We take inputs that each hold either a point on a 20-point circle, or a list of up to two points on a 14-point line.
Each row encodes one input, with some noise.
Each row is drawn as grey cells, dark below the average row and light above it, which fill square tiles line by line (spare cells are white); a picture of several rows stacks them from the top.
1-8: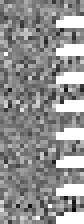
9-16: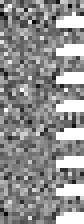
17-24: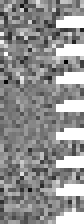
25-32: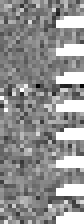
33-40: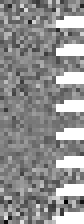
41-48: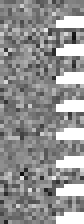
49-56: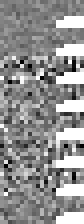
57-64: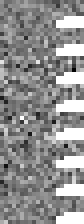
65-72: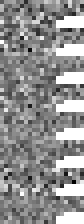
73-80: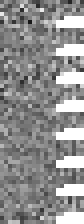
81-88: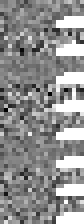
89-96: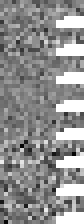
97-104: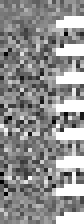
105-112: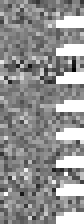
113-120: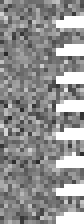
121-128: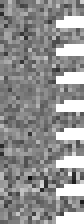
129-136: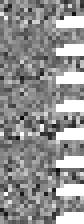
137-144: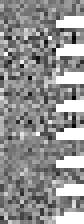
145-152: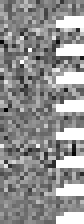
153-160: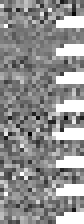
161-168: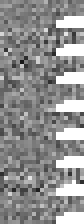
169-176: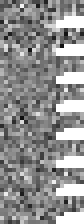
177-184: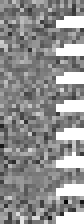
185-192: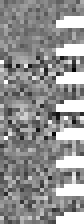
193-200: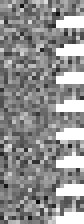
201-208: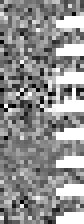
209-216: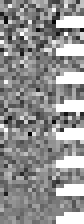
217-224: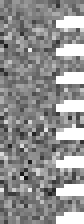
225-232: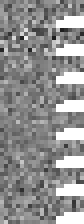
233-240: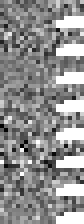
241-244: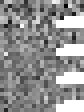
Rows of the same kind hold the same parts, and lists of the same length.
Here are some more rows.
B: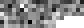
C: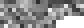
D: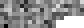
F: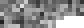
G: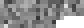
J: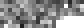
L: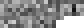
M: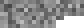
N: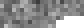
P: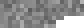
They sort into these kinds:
B, J
C, D
F, L
G, M, N, P

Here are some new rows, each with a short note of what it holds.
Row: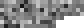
a list of two items
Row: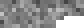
the empty list
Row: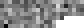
the empty list
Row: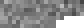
a list of two items
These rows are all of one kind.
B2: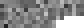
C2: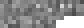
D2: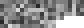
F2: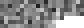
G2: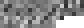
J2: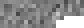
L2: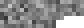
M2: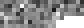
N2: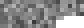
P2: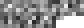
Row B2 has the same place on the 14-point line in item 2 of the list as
D2, G2 and N2.
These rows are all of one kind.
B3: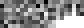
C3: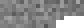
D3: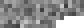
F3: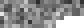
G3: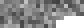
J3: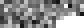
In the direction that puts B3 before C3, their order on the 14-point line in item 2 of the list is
J3, B3, D3, C3, G3, F3.
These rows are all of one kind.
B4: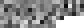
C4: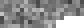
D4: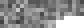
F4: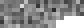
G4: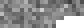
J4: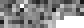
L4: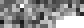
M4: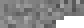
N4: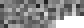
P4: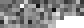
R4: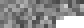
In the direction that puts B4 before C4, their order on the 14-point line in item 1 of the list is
F4, N4, P4, M4, B4, J4, L4, R4, D4, C4, G4.
